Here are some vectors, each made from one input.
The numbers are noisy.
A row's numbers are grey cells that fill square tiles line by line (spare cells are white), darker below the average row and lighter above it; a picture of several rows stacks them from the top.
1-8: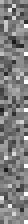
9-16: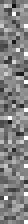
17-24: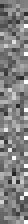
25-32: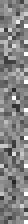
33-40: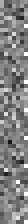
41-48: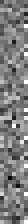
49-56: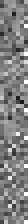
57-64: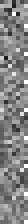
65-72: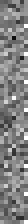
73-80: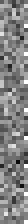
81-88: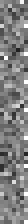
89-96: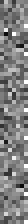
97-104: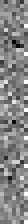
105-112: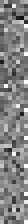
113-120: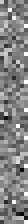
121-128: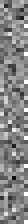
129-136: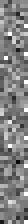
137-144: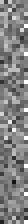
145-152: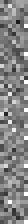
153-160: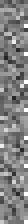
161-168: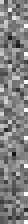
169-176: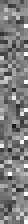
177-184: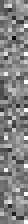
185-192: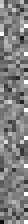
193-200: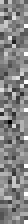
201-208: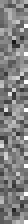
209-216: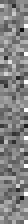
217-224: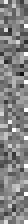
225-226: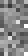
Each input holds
a point on a 16-point circle, together with either one of 6 labels, or a point on a 17-point line.
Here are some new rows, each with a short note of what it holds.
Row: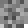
a point on a 16-point circle and one of 6 labels
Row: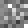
a point on a 16-point circle and a point on a 17-point line
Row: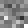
a point on a 16-point circle and one of 6 labels
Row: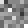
a point on a 16-point circle and one of 6 labels
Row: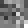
a point on a 16-point circle and one of 6 labels
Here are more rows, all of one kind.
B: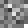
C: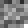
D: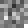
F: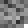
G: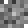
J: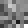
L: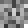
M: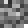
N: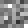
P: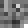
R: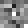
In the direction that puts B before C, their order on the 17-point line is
N, J, B, C, M, F, P, R, D, L, G.
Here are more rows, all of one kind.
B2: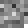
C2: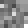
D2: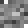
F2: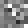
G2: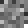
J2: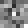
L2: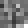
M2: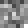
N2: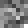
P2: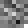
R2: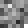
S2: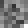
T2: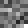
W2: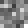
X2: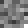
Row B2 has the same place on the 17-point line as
D2, M2, W2 and X2.
